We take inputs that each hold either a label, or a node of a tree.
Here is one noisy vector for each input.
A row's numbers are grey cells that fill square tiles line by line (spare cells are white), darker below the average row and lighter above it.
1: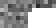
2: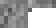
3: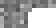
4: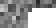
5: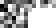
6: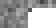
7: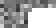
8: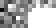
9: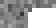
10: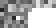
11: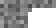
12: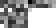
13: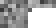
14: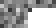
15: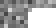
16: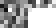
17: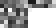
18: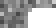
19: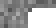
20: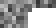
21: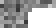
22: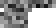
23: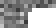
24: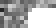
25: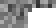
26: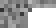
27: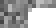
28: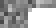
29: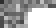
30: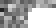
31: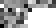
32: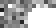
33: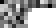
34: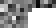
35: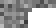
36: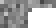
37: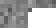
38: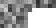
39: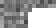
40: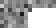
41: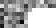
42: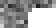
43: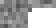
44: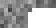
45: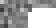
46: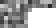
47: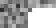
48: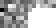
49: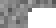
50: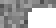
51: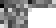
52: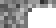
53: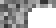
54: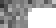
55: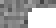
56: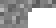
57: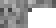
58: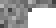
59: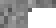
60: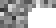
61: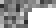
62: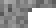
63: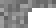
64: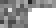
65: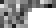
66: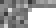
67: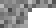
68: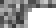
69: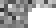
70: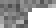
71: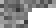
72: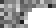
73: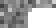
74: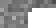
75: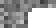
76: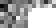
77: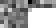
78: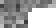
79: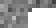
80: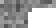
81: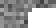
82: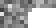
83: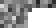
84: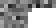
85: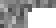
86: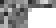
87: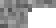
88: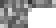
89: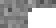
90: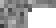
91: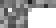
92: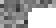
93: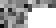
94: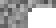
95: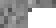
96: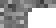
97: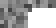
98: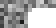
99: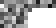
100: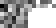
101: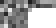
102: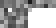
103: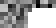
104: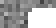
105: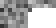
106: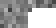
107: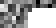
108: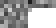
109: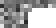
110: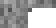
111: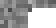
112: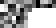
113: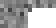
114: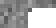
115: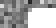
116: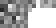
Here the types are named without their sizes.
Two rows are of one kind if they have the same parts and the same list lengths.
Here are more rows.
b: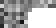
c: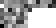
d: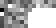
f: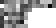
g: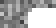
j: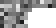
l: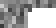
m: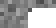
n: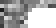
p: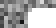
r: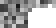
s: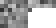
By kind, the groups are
b, d, f, g, j, n, p
c, l, m, r, s

